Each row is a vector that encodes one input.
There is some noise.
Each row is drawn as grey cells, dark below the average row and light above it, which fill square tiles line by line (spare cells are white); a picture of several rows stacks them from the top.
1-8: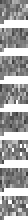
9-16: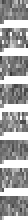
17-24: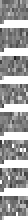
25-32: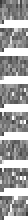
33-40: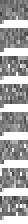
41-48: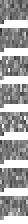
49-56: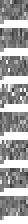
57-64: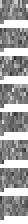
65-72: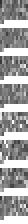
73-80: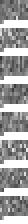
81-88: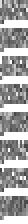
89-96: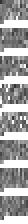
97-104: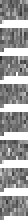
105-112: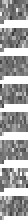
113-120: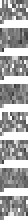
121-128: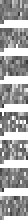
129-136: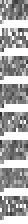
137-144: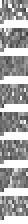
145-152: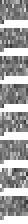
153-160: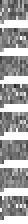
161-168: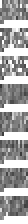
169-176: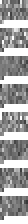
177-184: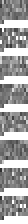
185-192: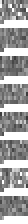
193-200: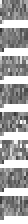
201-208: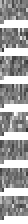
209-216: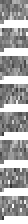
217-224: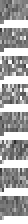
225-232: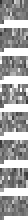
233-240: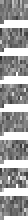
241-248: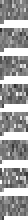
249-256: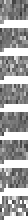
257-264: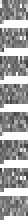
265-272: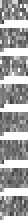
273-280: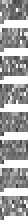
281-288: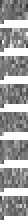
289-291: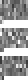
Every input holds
three true/false values.
